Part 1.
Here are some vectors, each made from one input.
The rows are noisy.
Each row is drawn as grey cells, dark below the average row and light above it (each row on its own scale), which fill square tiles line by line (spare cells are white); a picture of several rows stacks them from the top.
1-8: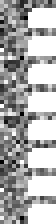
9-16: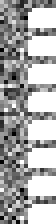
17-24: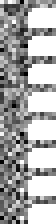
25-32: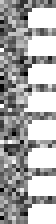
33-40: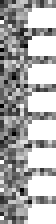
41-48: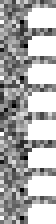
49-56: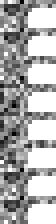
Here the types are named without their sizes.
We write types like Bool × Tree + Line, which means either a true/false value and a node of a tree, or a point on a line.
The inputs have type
Circle.
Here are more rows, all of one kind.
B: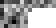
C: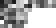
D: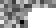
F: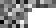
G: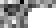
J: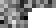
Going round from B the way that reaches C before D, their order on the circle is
B, C, D, G, J, F.
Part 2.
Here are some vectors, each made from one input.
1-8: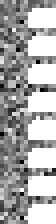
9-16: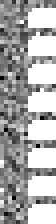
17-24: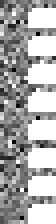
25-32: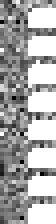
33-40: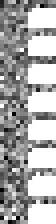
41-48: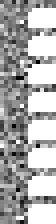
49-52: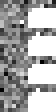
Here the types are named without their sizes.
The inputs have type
Bool × Bool × Bool × Bool.
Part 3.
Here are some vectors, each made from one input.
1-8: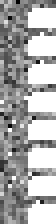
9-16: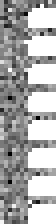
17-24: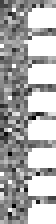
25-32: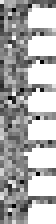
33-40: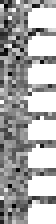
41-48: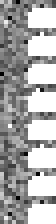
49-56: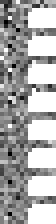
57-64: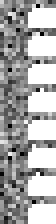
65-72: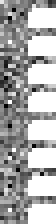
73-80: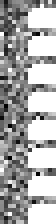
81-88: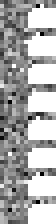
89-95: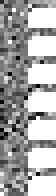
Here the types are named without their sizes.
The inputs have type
Bool × Bool × Bool.
